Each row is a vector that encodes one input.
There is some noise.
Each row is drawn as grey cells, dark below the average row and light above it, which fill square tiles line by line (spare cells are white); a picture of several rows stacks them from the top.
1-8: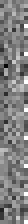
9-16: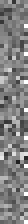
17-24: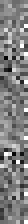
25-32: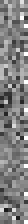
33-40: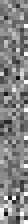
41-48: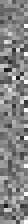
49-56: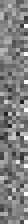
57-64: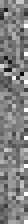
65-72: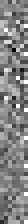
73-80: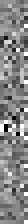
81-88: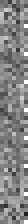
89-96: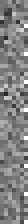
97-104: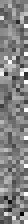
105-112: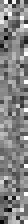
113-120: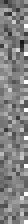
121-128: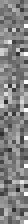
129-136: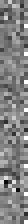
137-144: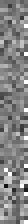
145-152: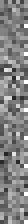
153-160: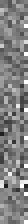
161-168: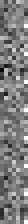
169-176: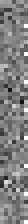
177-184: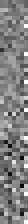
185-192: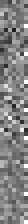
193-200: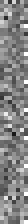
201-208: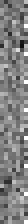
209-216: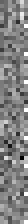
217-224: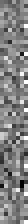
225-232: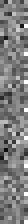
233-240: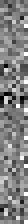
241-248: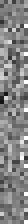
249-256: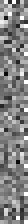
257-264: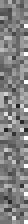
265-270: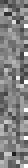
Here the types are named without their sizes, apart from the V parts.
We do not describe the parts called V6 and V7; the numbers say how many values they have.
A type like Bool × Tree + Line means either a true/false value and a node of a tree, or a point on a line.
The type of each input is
Bool × (Circle + Unit) + (Tree + V7) × V6.
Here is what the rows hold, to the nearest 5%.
About 45% of them hold a true/false value, together with either a point on a circle, or a fixed value. The rest hold a value of V6, together with either a node of a tree, or a value of V7.
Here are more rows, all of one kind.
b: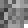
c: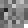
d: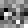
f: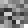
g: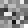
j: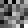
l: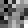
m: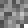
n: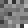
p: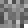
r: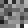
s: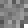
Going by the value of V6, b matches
c and g.
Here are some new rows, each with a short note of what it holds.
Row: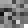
a value of V6 and a value of V7
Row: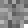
a point on a circle and a true/false value
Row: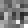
a true/false value
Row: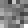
a true/false value
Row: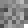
a value of V6 and a value of V7
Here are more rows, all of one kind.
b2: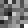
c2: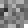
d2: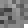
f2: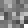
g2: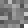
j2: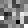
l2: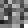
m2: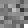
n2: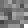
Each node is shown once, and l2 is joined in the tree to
d2 and m2.
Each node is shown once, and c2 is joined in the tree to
f2 and m2.
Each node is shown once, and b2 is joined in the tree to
j2.
